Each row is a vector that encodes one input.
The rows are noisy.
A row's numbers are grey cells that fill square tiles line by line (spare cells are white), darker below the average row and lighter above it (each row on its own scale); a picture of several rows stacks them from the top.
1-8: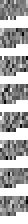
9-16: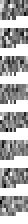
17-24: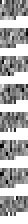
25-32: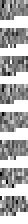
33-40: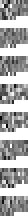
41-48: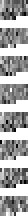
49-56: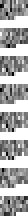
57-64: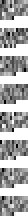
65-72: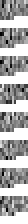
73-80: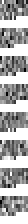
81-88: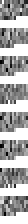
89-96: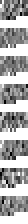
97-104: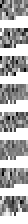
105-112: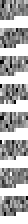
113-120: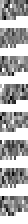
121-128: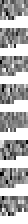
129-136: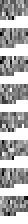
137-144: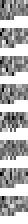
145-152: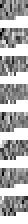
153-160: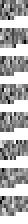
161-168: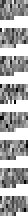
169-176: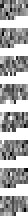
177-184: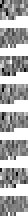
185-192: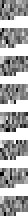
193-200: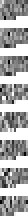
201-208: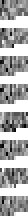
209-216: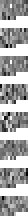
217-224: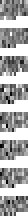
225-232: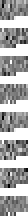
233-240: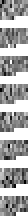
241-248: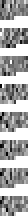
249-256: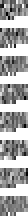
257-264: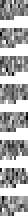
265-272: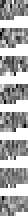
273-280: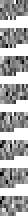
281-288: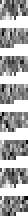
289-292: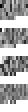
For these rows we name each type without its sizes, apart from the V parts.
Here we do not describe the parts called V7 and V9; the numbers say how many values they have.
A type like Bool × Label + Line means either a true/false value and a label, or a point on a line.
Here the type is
(Line + V7) × V9 + List(Circle).
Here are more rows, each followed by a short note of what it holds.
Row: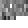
a value of V7 and a value of V9
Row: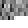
a list of one item
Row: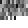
a point on a line and a value of V9
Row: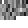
a value of V7 and a value of V9
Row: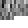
a list of one item
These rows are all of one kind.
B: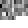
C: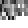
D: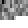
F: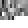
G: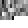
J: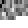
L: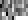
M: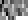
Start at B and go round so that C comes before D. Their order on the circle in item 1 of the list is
B, L, M, C, F, G, D, J.
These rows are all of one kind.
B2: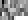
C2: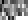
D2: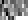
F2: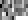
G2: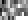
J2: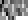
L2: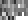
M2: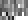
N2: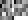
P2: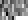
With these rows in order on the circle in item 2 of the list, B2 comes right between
D2 and P2.
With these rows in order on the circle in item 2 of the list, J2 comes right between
C2 and D2.
